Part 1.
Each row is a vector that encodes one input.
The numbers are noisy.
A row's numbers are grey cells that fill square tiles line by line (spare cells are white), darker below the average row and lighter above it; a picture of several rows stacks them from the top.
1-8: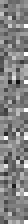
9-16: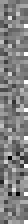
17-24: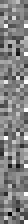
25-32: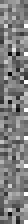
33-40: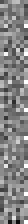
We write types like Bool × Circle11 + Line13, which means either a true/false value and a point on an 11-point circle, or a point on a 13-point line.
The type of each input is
Line8.
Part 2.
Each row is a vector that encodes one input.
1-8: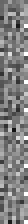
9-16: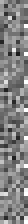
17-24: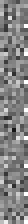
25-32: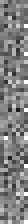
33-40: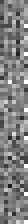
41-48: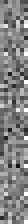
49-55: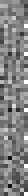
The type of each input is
Line8.
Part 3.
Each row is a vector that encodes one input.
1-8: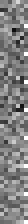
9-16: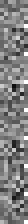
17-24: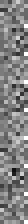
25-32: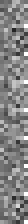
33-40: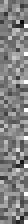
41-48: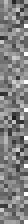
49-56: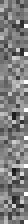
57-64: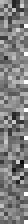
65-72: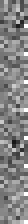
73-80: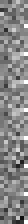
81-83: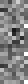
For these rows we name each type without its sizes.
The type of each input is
Line.
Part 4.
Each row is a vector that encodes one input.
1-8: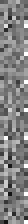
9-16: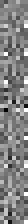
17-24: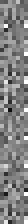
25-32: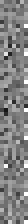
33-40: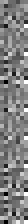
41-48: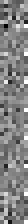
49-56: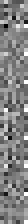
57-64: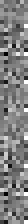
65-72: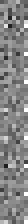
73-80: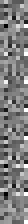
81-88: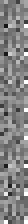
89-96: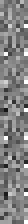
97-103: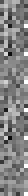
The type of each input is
Line10.
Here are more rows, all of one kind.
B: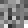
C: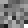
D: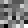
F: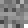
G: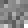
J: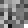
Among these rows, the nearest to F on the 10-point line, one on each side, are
C and G.
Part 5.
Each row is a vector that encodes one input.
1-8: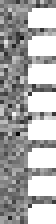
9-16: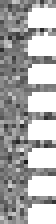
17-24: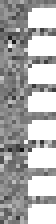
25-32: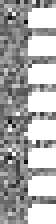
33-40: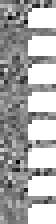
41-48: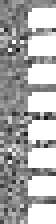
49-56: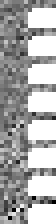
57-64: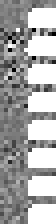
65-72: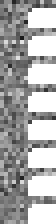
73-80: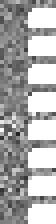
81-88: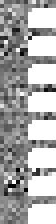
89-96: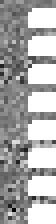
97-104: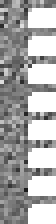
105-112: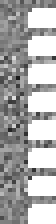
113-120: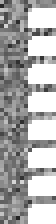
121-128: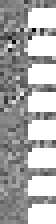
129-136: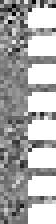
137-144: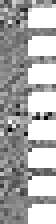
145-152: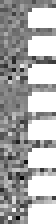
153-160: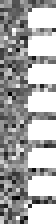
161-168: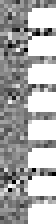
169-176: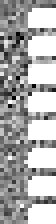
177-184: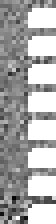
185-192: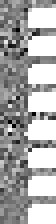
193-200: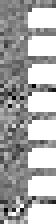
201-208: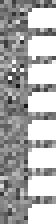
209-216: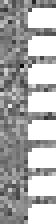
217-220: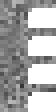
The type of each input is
Line8.
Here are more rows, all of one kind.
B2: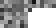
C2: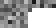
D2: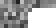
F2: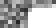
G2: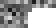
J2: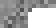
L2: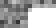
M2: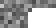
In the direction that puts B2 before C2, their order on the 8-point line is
J2, B2, C2, D2, L2, G2, F2, M2.
